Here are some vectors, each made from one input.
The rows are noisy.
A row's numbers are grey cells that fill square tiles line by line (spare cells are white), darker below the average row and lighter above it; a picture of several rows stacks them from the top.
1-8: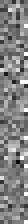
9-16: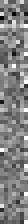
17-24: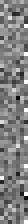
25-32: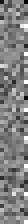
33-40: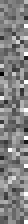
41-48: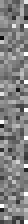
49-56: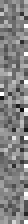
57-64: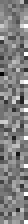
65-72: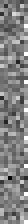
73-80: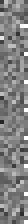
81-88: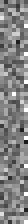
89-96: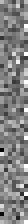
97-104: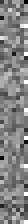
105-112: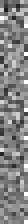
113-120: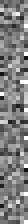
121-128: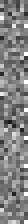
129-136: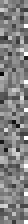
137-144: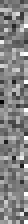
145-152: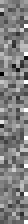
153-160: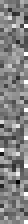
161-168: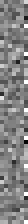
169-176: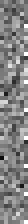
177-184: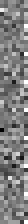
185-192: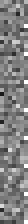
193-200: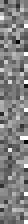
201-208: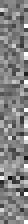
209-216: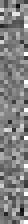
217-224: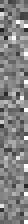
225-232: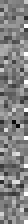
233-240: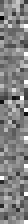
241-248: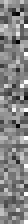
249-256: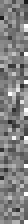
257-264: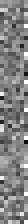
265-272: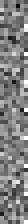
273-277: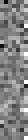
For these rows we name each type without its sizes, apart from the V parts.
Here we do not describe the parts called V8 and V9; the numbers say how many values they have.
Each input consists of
either a point on a line and a value of V9, or a true/false value and a value of V8.
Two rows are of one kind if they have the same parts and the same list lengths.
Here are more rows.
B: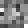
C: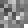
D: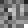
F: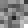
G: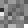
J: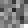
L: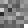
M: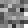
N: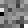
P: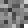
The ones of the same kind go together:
B, G, L, M, N, P
C, D, F, J

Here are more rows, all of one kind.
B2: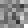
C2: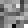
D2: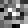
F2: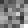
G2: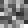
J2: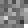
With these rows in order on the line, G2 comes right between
F2 and J2.
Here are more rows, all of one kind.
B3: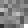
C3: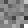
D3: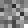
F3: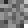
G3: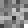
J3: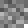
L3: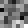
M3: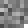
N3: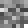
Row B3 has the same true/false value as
M3 and N3.
